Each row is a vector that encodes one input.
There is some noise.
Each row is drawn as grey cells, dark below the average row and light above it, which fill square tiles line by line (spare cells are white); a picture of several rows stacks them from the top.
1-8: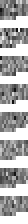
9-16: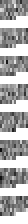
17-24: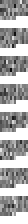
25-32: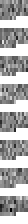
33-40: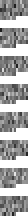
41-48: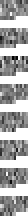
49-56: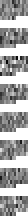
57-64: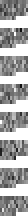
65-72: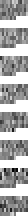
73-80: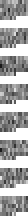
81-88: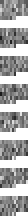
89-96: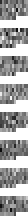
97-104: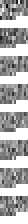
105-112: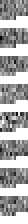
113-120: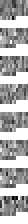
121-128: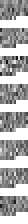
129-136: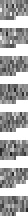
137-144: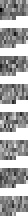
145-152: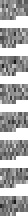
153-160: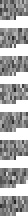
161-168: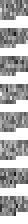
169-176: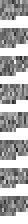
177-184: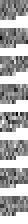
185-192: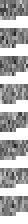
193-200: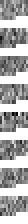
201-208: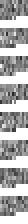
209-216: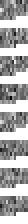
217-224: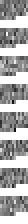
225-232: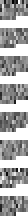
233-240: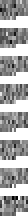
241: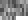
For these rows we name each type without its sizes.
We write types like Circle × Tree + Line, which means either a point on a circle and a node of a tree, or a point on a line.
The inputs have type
Bool × List(Circle).
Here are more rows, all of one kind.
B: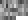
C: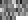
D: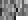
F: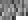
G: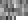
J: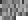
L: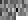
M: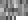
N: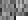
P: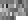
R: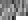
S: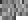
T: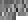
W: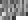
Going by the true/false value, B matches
C, G, M and P.
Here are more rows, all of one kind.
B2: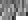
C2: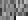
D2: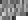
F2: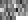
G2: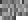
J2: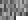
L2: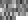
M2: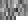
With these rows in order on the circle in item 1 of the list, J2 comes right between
C2 and G2.
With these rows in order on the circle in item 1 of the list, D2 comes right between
B2 and G2.
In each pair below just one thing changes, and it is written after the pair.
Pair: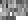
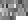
the place on the circle in item 1 of the list
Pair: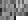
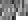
the place on the circle in item 1 of the list
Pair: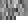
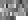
the place on the circle in item 1 of the list
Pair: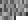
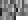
the place on the circle in item 1 of the list
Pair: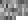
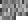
the true/false value
